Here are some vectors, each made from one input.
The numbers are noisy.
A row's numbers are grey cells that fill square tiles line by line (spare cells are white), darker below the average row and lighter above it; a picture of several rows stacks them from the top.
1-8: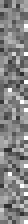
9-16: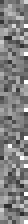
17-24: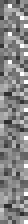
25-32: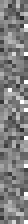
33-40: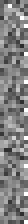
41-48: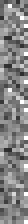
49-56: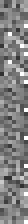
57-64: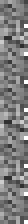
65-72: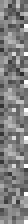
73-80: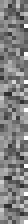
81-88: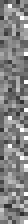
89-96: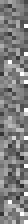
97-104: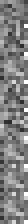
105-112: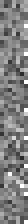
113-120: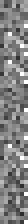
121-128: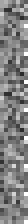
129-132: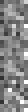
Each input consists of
a point on a 6-point line.
